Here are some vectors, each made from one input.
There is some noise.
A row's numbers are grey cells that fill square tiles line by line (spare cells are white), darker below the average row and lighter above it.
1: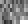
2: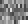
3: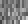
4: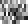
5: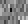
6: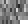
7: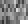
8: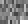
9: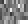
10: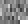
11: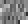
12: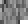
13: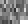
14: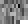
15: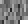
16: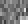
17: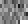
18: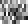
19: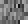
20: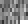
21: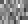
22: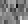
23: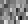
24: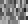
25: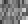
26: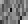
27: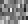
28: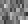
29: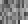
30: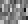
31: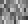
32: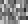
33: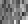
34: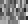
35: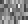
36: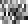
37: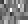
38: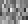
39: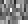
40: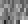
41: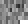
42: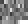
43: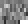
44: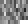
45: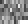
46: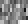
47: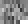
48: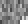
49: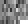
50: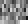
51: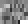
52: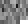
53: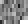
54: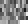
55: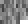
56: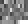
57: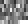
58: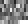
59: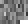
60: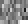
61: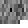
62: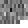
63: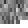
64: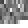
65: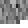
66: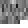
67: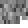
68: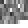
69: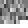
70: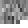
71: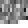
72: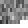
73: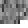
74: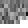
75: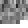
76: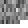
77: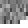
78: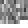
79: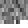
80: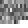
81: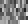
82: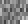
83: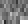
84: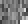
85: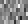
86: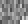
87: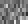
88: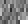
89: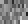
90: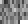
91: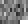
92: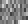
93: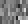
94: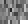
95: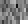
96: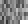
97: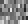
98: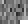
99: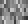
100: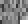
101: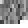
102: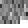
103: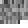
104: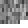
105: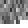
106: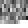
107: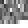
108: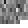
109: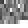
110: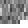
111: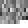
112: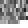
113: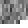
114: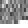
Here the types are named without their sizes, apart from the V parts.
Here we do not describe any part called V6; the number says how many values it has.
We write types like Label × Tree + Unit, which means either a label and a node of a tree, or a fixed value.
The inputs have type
List(Line × V6).
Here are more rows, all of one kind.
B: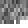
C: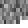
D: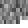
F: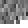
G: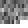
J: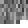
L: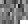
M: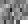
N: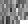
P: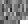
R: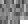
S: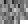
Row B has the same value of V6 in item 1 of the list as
F and G.
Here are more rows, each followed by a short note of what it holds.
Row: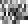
the empty list
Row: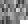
a list of two items
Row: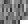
a list of two items
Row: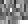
a list of one item
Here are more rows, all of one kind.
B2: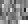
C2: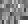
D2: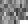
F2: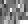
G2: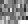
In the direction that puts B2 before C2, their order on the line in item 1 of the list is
G2, B2, D2, C2, F2.
